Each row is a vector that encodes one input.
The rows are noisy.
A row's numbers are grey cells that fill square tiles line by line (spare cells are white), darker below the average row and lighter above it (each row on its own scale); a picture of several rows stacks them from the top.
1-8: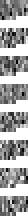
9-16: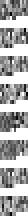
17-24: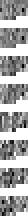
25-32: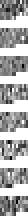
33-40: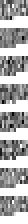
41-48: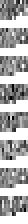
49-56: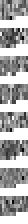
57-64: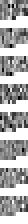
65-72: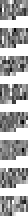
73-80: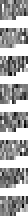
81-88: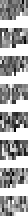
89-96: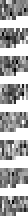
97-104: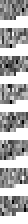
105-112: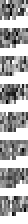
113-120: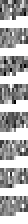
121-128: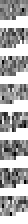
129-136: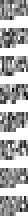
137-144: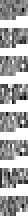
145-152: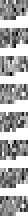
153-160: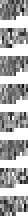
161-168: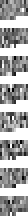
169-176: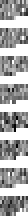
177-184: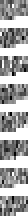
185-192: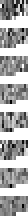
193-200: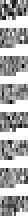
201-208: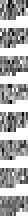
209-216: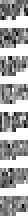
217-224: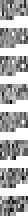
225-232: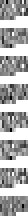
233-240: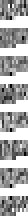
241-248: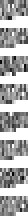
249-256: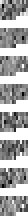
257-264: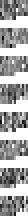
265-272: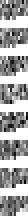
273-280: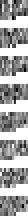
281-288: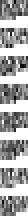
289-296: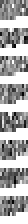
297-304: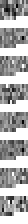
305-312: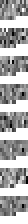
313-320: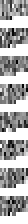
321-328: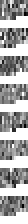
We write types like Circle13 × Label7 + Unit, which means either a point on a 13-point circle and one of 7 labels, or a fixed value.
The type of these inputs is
Line10 × (Tree12 + Unit).
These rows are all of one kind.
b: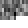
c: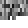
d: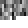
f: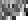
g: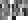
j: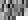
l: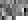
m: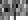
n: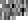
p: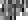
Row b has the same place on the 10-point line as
c, d and m.
